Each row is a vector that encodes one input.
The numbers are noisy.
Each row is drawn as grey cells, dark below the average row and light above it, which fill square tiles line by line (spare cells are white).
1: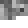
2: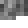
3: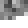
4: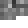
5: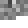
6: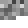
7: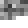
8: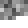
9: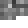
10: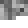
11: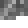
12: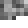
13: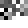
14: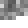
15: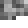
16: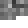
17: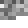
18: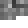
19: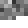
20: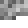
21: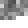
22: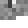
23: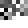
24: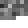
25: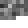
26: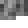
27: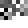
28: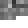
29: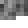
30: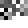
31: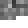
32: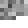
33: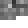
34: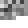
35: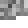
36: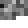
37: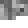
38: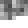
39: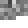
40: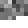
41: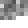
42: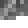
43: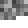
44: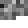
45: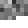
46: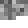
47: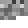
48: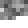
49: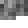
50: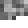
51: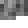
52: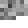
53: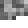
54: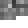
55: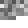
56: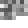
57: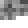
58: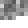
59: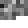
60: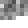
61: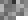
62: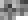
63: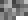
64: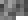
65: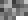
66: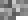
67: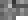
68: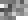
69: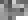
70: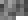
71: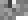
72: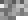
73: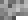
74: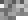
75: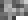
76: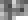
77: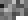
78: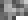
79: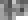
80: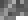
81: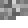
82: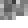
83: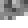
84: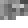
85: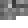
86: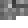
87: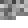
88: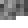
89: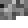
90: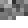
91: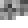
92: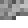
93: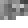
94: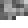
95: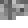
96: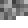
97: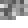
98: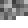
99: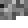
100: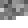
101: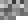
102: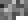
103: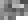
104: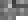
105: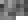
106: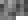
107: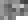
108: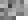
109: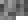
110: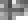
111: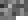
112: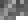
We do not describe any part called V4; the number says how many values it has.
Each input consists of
a list of up to two items, each a true/false value and a value of V4.
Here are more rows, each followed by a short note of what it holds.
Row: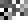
the empty list
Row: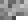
a list of two items
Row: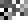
the empty list
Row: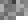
a list of two items
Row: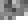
a list of two items
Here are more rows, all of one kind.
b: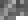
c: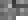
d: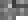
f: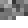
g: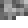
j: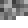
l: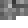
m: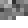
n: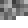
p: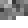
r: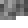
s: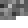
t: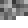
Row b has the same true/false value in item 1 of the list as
r and s.
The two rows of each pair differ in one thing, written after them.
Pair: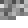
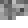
the true/false value in item 1 of the list
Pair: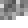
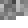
the true/false value in item 2 of the list
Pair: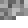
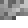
the true/false value in item 2 of the list
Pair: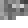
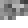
the value of V4 in item 2 of the list
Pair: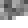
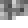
the value of V4 in item 1 of the list
